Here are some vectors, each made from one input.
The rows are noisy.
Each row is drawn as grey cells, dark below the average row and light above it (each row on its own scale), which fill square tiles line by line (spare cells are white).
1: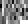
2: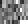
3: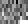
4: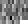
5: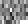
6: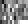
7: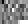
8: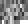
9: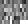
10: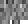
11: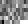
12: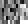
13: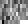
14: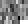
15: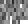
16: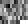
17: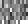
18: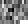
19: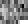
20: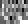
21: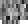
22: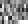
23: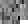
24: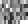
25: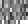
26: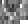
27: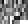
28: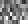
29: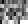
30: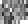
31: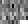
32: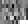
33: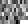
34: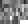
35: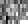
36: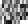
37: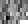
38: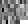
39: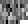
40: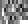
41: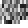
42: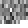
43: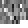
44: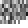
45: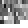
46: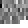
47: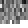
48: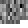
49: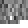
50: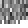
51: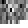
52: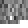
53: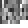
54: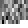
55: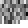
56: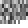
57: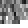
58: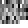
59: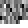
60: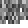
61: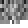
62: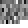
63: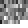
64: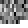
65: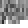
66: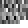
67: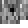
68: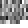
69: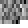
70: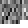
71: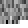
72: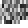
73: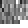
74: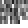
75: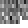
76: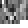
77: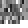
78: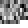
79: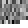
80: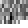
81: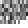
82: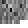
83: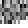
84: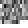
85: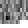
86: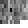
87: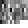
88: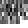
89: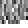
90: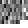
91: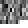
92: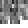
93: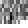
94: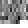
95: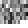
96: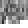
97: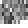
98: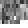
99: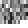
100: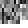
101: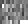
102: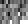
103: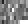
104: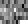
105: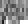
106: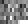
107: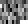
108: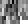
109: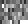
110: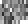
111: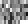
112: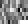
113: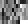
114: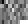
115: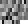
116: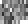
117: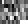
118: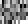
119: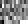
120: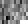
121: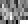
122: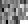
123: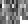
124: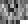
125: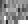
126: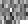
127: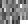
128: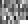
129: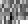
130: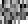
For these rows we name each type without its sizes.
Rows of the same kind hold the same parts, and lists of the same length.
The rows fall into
2 kinds.
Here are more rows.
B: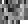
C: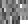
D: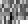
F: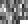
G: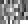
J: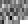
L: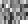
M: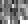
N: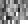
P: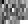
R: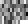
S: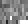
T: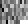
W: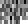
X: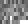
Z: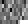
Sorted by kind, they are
B, C, F, G, J, M, N, P, S, T, W, X, Z
D, L, R

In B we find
two labels and four true/false values.
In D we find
a label.
